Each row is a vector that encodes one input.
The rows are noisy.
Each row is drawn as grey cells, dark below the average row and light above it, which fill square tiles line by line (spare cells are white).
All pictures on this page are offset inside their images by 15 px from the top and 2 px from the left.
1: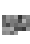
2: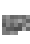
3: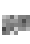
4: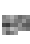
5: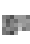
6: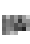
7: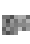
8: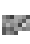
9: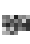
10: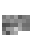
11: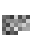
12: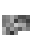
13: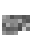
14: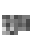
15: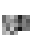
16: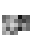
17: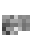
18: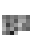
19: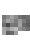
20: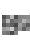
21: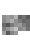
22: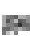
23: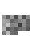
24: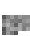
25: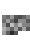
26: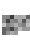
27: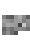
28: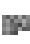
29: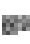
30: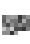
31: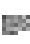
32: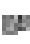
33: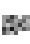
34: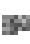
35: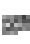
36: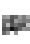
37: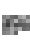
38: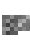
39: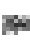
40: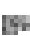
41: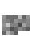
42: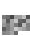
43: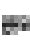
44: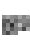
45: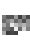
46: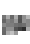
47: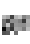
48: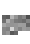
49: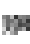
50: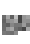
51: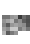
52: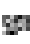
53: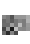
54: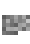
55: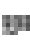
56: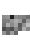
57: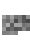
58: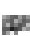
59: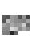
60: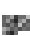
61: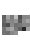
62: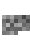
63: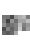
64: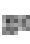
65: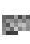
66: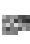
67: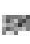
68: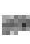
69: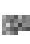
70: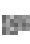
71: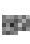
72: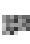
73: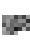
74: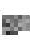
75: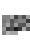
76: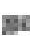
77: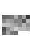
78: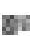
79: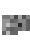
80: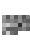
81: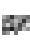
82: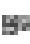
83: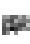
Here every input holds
one of 9 labels and a true/false value.
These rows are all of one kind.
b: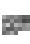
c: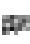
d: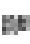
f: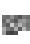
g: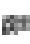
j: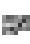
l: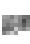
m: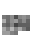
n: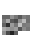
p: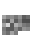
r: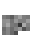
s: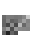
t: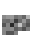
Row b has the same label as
g, p and t.
